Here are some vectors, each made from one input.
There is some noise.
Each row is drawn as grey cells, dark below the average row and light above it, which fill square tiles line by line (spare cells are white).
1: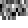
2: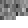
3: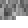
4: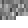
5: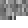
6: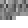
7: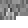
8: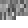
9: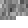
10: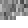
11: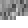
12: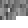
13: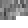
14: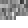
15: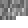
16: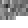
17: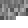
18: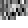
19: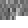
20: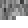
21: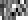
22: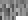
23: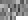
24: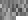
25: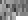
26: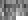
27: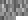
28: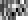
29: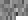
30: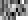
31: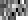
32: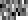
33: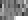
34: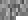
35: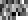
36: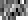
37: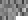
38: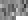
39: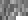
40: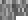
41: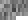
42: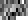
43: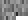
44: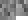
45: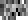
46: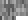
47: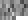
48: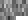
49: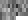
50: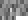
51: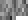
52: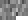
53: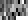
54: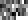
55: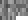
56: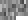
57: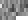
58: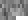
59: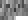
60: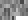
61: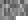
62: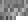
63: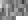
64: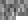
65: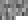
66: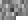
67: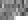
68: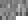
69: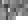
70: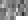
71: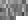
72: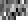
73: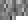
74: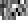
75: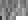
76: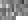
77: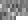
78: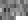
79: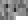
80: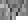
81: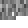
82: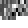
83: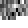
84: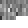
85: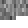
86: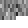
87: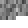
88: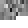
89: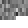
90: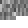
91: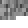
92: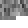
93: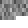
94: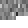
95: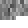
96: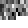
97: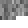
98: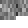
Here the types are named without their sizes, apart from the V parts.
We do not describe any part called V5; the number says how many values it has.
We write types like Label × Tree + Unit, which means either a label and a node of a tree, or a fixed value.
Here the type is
(Bool × Bool × Bool × Bool + Unit) × V5 + Line.
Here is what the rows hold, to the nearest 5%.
About 20% of them hold a point on a line. The rest hold a value of V5, together with either a fixed value, or four true/false values.
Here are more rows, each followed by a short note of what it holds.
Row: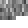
a value of V5
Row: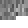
four true/false values and a value of V5
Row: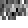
a point on a line
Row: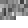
four true/false values and a value of V5
